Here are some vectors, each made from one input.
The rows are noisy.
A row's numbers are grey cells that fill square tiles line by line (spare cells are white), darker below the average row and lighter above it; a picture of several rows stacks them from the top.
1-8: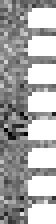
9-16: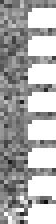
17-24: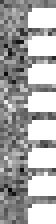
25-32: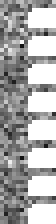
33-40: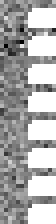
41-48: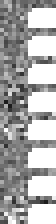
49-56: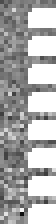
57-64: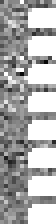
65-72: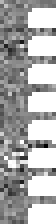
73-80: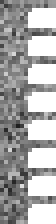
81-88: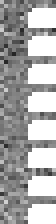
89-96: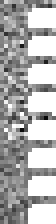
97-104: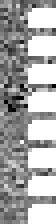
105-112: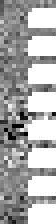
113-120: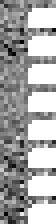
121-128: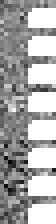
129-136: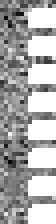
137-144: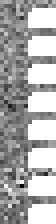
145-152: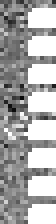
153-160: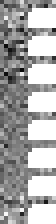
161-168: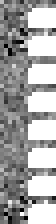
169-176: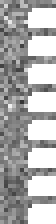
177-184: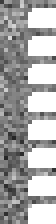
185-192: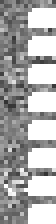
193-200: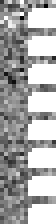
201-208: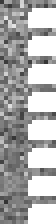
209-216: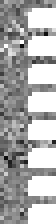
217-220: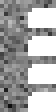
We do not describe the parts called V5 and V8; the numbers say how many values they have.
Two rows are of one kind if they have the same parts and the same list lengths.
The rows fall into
4 kinds.
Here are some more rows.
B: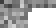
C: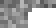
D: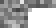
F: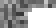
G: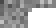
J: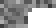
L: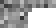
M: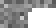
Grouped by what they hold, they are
B, C, G, M
D, F
J
L

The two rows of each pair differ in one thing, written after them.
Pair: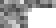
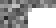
the value of V5
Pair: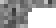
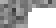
the value of V8
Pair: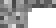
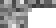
the value of V8
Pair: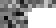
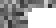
the value of V8
